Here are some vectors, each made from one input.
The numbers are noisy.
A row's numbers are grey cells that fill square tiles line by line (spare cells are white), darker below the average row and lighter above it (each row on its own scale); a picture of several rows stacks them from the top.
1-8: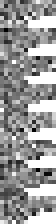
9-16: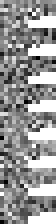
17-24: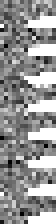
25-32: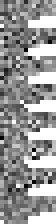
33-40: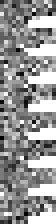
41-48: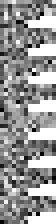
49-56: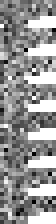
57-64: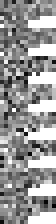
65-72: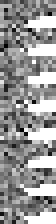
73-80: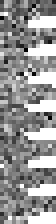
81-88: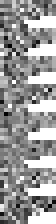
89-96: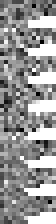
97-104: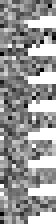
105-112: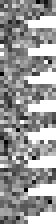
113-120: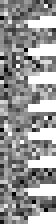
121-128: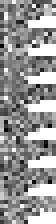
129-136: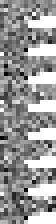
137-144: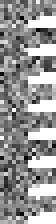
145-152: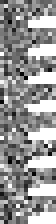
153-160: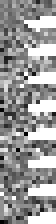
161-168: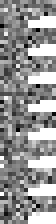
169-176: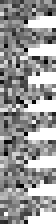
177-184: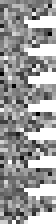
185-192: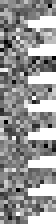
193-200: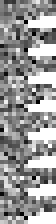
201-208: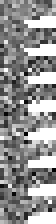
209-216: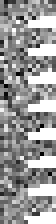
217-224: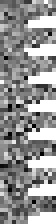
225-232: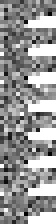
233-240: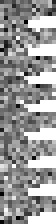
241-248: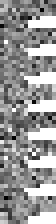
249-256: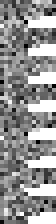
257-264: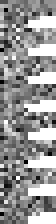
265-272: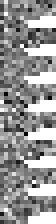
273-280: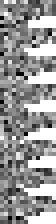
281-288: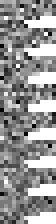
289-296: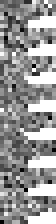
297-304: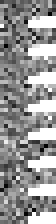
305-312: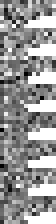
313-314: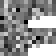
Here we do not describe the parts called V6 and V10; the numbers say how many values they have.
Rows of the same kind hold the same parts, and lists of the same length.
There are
2 kinds of row.
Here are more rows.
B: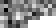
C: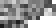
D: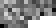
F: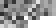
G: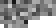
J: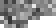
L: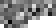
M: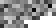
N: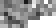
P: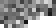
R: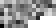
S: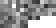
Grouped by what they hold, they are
B, F, G, J, L, N, P
C, D, M, R, S

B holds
one of 8 labels.
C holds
a true/false value, a value of V6 and a value of V10.
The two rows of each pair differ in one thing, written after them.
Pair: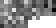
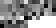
the value of V6
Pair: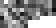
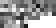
the value of V6
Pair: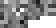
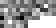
the value of V6
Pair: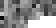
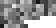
the value of V10
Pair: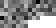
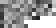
the value of V6
